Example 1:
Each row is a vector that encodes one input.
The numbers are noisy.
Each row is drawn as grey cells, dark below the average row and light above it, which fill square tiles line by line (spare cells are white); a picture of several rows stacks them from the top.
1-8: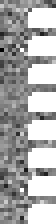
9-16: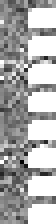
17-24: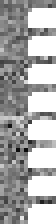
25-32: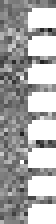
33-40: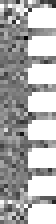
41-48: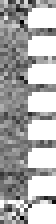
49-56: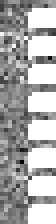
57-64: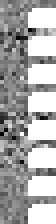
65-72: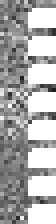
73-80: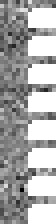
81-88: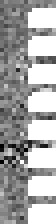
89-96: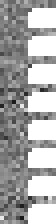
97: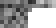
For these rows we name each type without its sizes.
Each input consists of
a point on a line, together with either a fixed value, or three true/false values.
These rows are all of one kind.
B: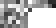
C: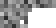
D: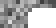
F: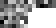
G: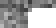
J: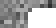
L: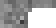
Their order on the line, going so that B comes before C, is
B, L, C, G, D, F, J.
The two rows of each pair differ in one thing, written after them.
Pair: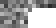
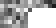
the place on the line
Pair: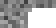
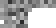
one of the three true/false values
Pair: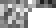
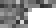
one of the three true/false values
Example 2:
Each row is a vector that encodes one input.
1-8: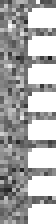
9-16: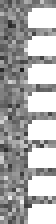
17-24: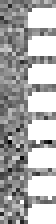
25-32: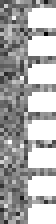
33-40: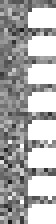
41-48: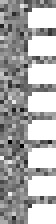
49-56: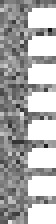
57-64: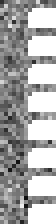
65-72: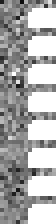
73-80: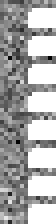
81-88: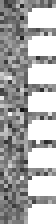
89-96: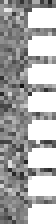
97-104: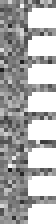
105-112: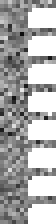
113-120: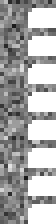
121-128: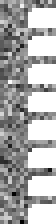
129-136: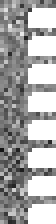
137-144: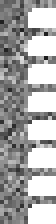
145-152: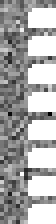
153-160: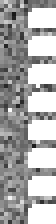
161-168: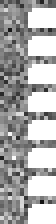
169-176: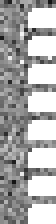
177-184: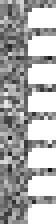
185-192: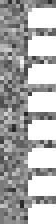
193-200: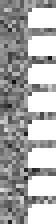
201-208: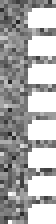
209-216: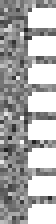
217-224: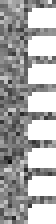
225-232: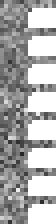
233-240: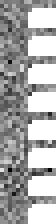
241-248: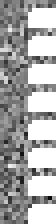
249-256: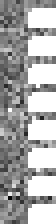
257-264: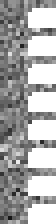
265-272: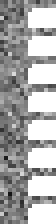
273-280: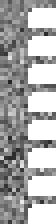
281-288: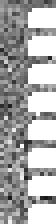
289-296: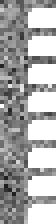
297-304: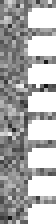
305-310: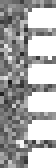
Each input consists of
a point on a 9-point line, together with either a fixed value, or three true/false values.
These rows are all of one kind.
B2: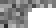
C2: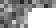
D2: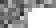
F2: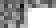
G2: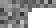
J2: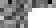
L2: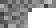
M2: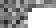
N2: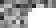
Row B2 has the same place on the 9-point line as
F2, M2 and N2.
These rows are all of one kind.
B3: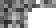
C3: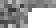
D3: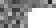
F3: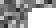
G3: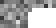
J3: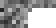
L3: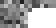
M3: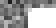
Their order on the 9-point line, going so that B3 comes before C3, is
B3, F3, C3, G3, J3, L3, D3, M3.
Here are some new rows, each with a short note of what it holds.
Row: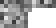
a point on a 9-point line and three true/false values
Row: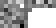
a point on a 9-point line
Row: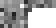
a point on a 9-point line
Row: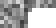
a point on a 9-point line
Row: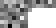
a point on a 9-point line
